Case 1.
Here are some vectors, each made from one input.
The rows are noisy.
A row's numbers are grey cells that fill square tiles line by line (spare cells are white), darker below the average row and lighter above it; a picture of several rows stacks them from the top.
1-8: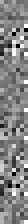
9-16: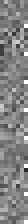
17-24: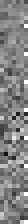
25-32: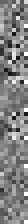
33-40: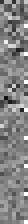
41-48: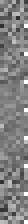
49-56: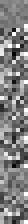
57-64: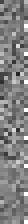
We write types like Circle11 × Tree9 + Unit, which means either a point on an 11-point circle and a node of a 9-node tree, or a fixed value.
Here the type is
Bool × (Tree9 + Unit).
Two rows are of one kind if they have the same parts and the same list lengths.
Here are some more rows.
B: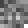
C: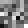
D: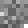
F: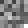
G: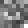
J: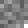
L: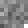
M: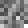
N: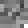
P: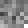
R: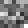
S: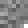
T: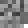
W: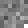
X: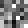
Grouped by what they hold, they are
B, C, D, G, L, M, P, R, S, W, X
F, J, N, T

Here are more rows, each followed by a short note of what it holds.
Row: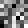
a true/false value
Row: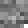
a node of a 9-node tree and a true/false value
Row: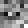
a true/false value
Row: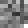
a true/false value
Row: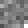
a true/false value
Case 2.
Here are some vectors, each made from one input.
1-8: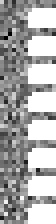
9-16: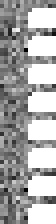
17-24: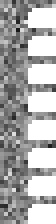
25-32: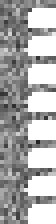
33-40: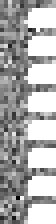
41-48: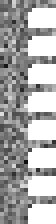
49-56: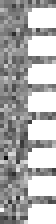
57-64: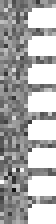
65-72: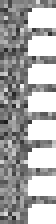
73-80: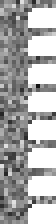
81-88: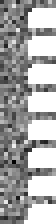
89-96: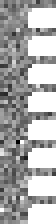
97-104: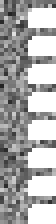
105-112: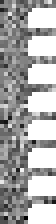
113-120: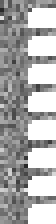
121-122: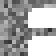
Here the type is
Line9 × Line9 + Line13.
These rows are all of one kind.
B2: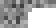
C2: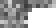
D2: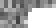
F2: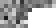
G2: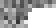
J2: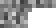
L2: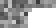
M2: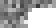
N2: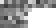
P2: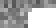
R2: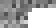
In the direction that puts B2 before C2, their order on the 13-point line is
N2, P2, L2, B2, D2, G2, M2, R2, J2, F2, C2.
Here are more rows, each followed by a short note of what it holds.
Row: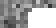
a point on each of two 9-point lines
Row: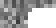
a point on a 13-point line
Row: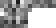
a point on each of two 9-point lines
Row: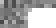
a point on a 13-point line
